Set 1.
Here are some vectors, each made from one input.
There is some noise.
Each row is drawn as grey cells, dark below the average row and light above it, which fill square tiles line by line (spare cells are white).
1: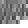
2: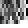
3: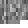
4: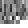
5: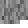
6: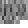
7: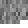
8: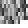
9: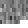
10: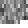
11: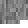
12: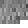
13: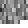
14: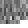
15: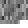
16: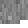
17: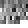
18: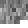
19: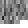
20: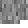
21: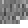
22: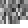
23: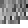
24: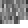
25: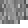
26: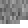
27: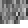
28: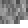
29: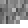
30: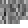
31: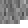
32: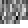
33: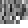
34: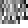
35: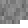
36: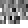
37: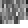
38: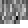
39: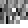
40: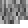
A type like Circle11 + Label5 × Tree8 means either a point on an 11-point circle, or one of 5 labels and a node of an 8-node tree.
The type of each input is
Tree7.
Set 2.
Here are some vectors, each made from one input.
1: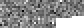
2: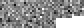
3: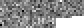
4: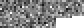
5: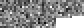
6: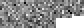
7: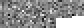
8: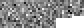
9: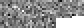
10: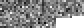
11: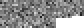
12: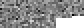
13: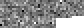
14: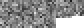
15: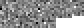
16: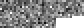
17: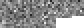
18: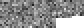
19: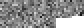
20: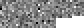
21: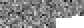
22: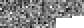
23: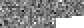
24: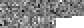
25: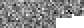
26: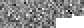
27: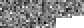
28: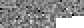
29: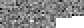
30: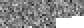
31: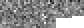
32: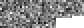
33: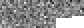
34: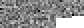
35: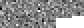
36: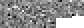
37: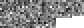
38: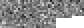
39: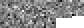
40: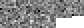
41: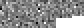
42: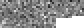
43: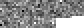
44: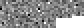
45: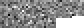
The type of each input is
Tree7 + Unit.
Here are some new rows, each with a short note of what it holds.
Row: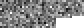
a fixed value
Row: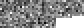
a fixed value
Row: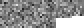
a node of a 7-node tree
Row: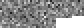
a node of a 7-node tree
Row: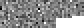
a node of a 7-node tree
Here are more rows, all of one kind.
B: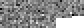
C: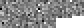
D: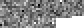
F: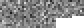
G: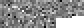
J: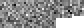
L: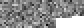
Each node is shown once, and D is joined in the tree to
L.
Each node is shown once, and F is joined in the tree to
B, C and L.
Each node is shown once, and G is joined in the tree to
B.
